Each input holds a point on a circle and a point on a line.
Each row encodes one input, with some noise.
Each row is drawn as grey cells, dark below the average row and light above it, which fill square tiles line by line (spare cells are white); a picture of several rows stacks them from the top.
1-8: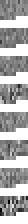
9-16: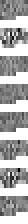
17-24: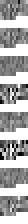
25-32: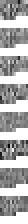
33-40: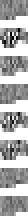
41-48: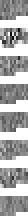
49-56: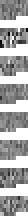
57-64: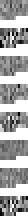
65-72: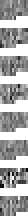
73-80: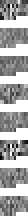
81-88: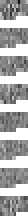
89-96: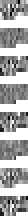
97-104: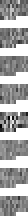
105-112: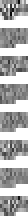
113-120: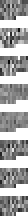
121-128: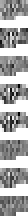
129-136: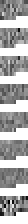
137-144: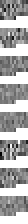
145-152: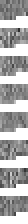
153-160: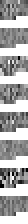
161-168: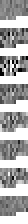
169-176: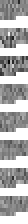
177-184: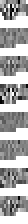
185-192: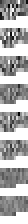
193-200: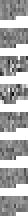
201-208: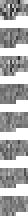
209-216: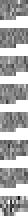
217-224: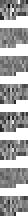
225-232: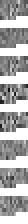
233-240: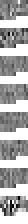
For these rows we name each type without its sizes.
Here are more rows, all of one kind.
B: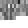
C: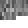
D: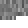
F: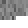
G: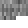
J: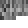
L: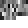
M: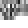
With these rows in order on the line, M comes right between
B and D.
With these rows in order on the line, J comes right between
F and G.
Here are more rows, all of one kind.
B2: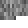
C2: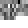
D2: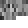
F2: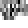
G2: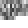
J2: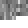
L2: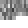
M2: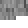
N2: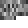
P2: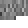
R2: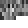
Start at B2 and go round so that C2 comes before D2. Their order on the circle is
B2, N2, P2, R2, C2, D2, F2, G2, J2, L2, M2.
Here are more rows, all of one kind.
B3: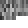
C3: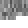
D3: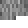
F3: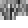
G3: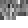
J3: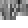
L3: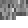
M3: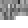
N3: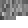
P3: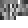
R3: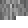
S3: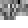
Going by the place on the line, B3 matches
G3, J3 and R3.
